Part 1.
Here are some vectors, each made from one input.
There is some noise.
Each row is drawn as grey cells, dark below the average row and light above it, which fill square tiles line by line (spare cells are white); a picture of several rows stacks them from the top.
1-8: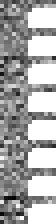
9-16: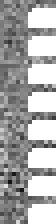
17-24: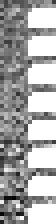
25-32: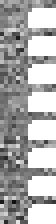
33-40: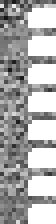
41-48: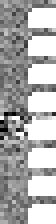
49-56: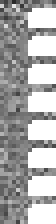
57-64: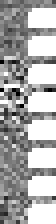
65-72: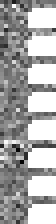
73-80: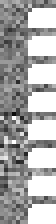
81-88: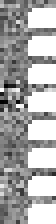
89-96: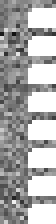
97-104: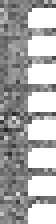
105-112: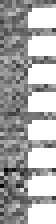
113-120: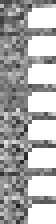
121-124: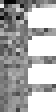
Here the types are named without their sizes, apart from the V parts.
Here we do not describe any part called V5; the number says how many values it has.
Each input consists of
either a point on a line, or a true/false value and a value of V5.
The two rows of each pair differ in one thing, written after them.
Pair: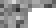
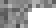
the value of V5
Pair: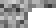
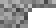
the true/false value
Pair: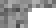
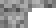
the value of V5
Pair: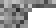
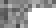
the true/false value
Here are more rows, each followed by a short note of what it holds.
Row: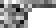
a true/false value and a value of V5
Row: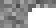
a point on a line
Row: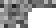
a point on a line
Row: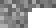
a point on a line
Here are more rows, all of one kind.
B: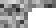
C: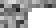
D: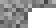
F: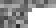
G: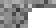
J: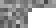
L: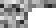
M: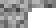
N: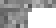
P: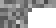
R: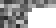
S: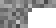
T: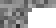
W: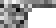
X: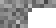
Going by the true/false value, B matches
C, L, M and N.
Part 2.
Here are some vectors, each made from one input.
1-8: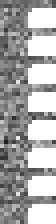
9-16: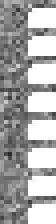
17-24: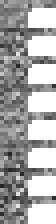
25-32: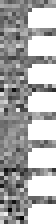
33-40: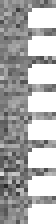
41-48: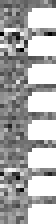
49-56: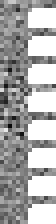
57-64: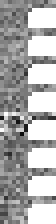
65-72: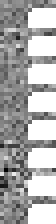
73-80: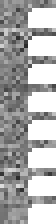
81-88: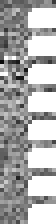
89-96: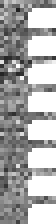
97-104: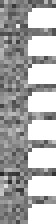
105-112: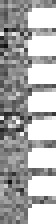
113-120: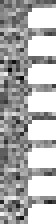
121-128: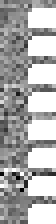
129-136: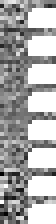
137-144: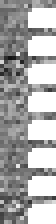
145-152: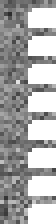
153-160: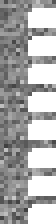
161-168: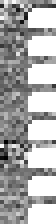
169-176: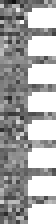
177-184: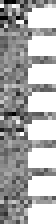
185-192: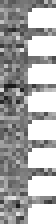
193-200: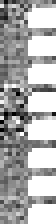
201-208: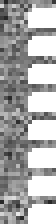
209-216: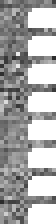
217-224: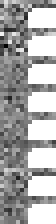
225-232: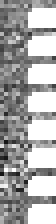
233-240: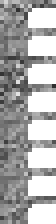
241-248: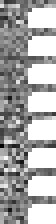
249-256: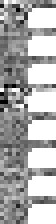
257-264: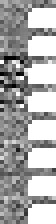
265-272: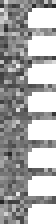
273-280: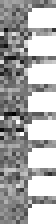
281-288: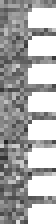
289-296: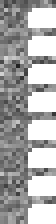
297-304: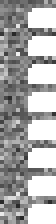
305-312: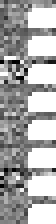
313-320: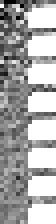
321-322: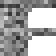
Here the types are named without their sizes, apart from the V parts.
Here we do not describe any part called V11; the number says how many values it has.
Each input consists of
either a point on a line, or a true/false value and a value of V11.
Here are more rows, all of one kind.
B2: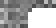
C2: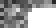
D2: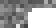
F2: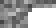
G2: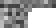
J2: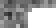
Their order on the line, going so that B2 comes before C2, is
B2, D2, J2, G2, C2, F2.
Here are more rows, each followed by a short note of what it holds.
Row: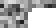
a true/false value and a value of V11
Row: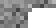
a true/false value and a value of V11
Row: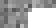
a true/false value and a value of V11
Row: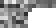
a point on a line
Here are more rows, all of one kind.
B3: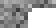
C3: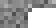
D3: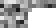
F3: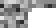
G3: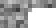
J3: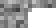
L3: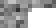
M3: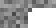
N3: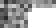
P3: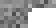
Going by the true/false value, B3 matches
C3, M3 and P3.
